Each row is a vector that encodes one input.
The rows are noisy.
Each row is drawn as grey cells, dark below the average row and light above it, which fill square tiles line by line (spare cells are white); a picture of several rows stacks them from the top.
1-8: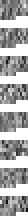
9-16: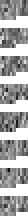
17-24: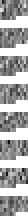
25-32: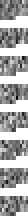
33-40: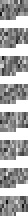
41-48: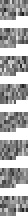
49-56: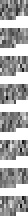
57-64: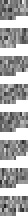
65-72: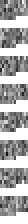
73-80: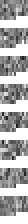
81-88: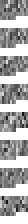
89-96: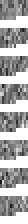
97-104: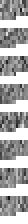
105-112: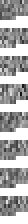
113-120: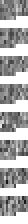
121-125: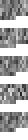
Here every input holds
a point on a 7-point line, together with either one of 11 labels, or a point on an 11-point line.
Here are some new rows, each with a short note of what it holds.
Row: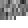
one of 11 labels and a point on a 7-point line
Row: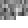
a point on a 7-point line and a point on an 11-point line
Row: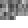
a point on a 7-point line and a point on an 11-point line
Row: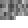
a point on a 7-point line and a point on an 11-point line
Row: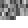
one of 11 labels and a point on a 7-point line
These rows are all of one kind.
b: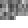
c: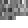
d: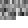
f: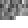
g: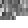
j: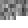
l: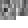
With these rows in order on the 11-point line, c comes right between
d and f.
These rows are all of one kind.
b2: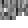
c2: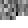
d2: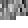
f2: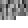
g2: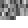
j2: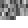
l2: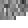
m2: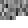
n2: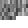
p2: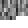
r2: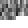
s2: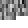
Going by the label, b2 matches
d2 and p2.
